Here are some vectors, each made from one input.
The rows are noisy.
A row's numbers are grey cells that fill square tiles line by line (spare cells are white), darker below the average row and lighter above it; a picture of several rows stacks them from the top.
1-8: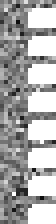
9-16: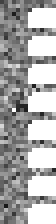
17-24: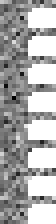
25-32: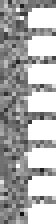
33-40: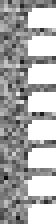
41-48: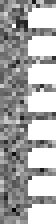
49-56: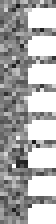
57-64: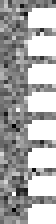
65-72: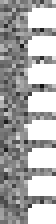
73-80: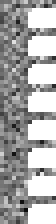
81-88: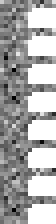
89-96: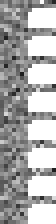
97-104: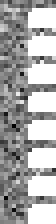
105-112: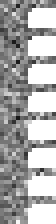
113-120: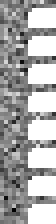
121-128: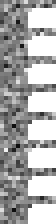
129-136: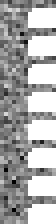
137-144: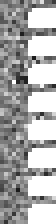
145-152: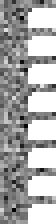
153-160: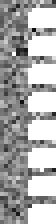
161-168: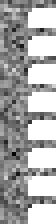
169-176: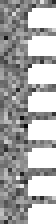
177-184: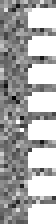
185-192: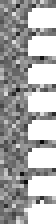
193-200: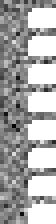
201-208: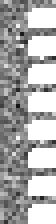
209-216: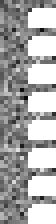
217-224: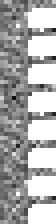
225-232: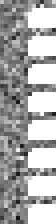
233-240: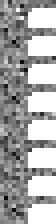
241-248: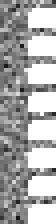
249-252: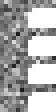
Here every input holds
either a point on a 12-point line, or a list of up to two points on a 7-point line.
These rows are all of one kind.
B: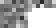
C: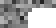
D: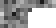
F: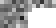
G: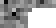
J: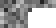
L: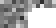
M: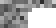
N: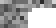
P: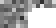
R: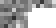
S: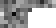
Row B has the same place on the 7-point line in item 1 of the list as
F, L, P and R.
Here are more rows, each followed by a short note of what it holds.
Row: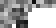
the empty list
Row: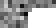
a point on a 12-point line
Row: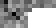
a list of one item
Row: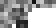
the empty list
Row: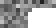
a list of two items
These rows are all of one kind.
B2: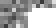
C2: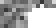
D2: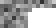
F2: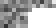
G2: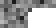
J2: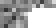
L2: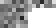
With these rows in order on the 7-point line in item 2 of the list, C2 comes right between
D2 and L2.
